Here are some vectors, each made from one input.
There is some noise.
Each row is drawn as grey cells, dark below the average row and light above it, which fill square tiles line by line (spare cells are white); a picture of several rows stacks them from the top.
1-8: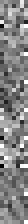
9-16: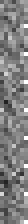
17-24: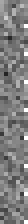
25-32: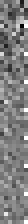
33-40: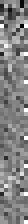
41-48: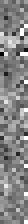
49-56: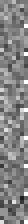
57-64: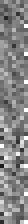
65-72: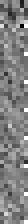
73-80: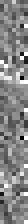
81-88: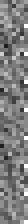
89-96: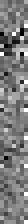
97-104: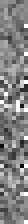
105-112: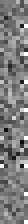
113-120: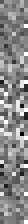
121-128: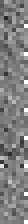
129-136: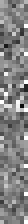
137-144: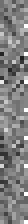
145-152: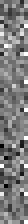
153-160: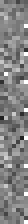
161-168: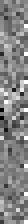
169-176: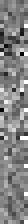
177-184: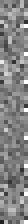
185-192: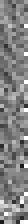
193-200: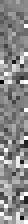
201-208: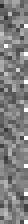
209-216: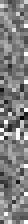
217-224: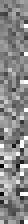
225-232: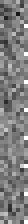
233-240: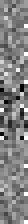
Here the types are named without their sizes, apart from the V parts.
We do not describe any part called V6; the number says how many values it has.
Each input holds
a list of items, each a label and a value of V6.
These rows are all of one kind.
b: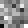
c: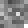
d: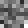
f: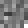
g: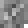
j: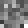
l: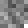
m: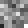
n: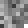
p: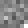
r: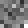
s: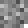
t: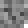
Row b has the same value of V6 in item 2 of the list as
c, f, n and r.
